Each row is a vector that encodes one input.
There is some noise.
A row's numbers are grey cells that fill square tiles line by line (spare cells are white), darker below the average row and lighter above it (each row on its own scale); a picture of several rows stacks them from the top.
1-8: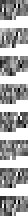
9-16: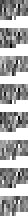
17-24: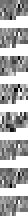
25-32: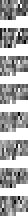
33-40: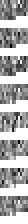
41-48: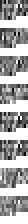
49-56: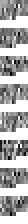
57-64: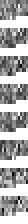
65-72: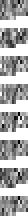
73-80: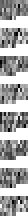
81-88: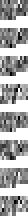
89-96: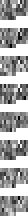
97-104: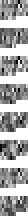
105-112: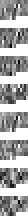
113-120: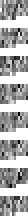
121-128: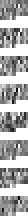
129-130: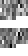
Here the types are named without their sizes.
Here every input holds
a point on a line and a true/false value.
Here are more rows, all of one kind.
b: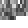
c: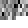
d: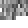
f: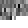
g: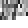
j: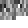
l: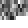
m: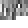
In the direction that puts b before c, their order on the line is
j, l, b, m, d, g, f, c.
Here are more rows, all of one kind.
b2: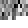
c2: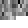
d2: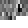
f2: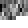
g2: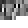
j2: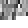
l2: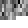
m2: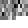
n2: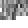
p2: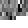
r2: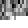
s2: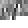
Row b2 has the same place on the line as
g2, l2 and m2.
